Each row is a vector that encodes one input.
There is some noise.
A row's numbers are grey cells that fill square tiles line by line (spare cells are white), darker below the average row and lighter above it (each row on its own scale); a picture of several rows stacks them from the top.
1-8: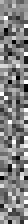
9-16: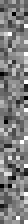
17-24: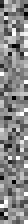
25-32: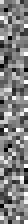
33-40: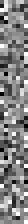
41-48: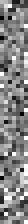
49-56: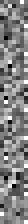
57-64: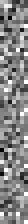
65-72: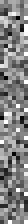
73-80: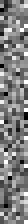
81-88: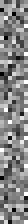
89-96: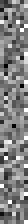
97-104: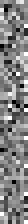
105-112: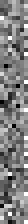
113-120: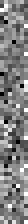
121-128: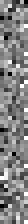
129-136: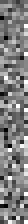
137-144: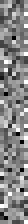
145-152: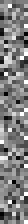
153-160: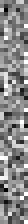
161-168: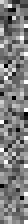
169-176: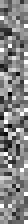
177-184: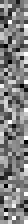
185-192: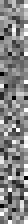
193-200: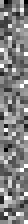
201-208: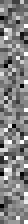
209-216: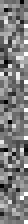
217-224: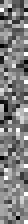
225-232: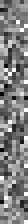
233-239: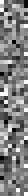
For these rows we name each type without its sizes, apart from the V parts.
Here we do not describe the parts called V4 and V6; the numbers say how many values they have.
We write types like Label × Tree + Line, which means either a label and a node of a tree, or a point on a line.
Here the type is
(Bool × Bool × Bool + V6) × Line + V4.
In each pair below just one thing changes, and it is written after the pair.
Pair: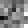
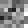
the place on the line
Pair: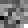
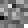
the value of V6
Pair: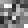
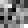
the value of V6
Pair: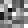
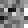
the value of V6
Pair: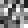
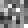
the value of V6
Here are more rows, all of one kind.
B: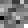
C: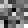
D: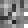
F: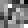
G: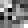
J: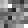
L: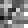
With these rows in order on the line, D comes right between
C and L.
